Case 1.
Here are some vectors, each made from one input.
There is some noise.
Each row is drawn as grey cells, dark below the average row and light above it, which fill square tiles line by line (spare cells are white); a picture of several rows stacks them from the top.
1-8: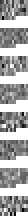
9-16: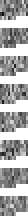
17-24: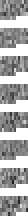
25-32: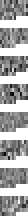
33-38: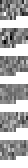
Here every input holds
one of 6 labels.
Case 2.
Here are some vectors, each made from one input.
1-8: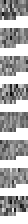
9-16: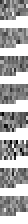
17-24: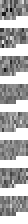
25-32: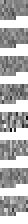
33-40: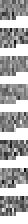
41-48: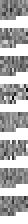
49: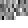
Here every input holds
a node of an 8-node tree.
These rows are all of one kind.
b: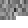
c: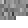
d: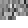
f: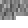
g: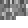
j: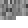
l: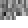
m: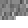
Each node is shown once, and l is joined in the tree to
j.
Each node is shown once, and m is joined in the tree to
c, f and j.
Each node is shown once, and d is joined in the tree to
b.
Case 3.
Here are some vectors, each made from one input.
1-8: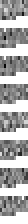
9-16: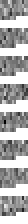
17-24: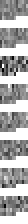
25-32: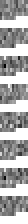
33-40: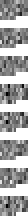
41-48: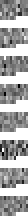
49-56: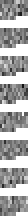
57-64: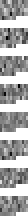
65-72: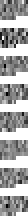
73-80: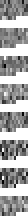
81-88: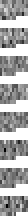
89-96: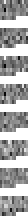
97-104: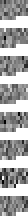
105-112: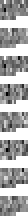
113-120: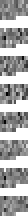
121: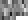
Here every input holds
either a fixed value, or a node of an 11-node tree.
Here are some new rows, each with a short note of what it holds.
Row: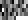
a fixed value
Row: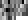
a node of an 11-node tree
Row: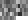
a node of an 11-node tree
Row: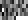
a fixed value
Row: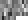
a node of an 11-node tree
